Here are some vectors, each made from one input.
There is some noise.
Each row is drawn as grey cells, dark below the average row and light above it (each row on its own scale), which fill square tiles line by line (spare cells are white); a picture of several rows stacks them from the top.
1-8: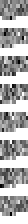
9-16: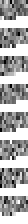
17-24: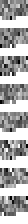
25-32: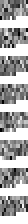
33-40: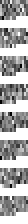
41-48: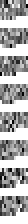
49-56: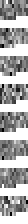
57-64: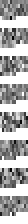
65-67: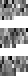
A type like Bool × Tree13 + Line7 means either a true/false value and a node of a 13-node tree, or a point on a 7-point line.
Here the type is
Bool × (Circle6 + Unit).
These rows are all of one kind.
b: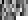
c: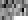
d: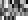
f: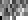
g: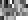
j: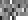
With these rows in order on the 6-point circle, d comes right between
c and j.
